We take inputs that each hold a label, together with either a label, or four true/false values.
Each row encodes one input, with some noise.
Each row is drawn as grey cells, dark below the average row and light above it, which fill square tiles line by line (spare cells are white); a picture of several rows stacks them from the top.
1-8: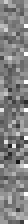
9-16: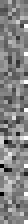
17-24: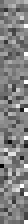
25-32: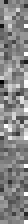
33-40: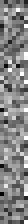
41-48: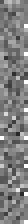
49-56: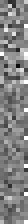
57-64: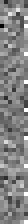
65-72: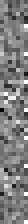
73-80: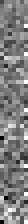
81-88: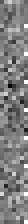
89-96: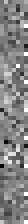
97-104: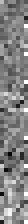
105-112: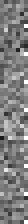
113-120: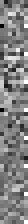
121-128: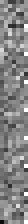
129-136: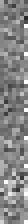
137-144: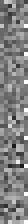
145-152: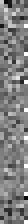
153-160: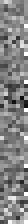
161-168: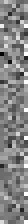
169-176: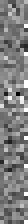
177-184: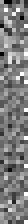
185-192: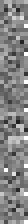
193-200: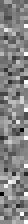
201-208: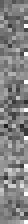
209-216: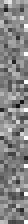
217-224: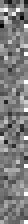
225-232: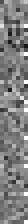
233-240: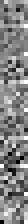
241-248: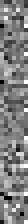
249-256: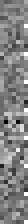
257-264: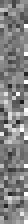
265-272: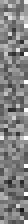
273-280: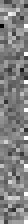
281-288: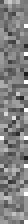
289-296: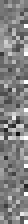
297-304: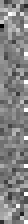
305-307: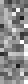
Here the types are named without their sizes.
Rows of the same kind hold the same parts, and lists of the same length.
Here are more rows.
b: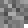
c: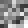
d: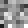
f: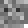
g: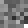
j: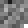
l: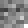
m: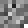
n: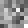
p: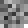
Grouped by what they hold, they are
b, f, g, j, l, m, p
c, d, n

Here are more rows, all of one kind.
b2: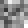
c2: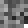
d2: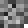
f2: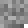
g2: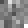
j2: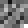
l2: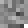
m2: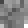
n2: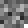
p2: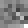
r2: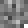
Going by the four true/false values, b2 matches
l2 and n2.
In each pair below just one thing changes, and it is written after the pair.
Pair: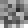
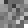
one of the four true/false values
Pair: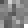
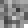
the label
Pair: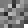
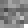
the label
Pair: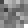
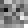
the label
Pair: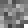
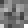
the label
